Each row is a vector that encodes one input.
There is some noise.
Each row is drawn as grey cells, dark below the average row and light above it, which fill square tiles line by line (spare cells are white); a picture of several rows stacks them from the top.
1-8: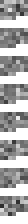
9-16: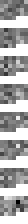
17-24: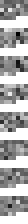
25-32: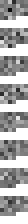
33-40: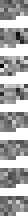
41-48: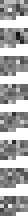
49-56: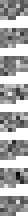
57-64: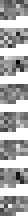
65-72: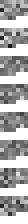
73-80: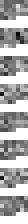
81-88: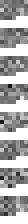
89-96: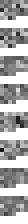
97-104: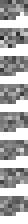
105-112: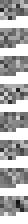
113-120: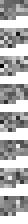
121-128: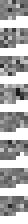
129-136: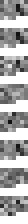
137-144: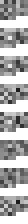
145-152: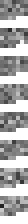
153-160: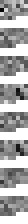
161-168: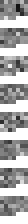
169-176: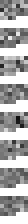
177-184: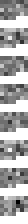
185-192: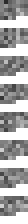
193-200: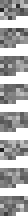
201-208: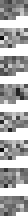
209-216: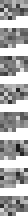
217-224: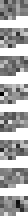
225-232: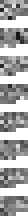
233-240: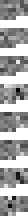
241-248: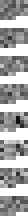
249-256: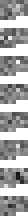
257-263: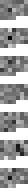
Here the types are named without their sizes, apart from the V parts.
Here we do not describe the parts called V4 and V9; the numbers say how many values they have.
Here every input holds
either a label and a true/false value, or a point on a line, a value of V4 and a value of V9.
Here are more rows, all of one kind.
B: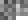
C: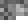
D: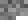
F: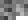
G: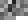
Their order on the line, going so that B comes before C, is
B, F, C, D, G.
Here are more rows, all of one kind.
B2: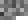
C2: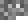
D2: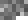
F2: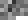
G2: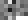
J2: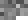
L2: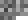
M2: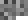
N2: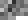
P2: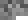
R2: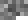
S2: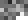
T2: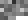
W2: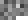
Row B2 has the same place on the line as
D2, F2, J2 and N2.
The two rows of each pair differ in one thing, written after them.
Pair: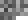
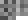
the place on the line
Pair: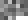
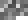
the place on the line
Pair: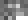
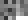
the value of V4
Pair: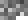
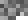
the value of V4
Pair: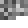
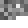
the value of V4
